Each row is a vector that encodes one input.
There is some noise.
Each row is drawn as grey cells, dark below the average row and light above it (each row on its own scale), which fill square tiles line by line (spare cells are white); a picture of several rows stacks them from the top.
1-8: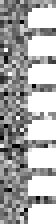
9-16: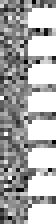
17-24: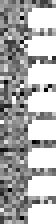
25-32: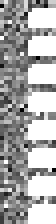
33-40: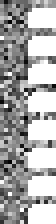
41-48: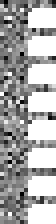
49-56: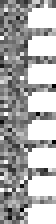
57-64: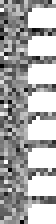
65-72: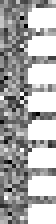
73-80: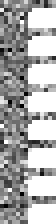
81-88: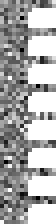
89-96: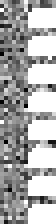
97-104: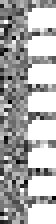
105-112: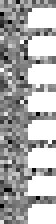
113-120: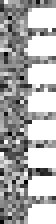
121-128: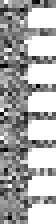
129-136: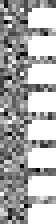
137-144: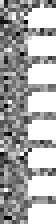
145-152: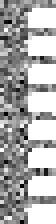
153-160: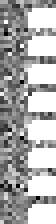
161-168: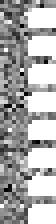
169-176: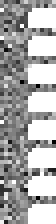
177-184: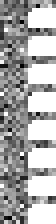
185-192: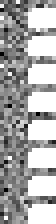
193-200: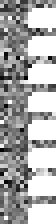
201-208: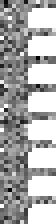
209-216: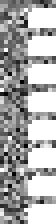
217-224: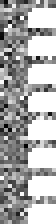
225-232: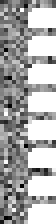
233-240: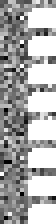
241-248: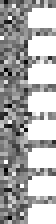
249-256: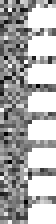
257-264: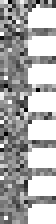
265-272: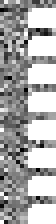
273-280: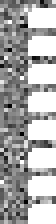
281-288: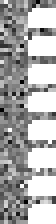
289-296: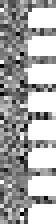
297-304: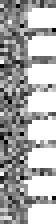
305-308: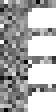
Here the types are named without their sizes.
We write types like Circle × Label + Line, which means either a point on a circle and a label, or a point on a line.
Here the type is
(Label + Line) × (Line + List(Circle)).
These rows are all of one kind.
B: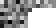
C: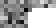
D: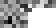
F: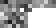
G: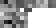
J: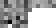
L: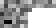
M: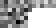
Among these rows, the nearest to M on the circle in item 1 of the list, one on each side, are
D and J.
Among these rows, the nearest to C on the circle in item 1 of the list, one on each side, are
D and F.
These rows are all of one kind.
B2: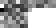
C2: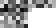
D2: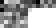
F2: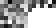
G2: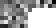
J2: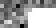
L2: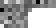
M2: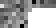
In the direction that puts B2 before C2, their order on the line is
J2, M2, B2, C2, D2, L2, F2, G2.
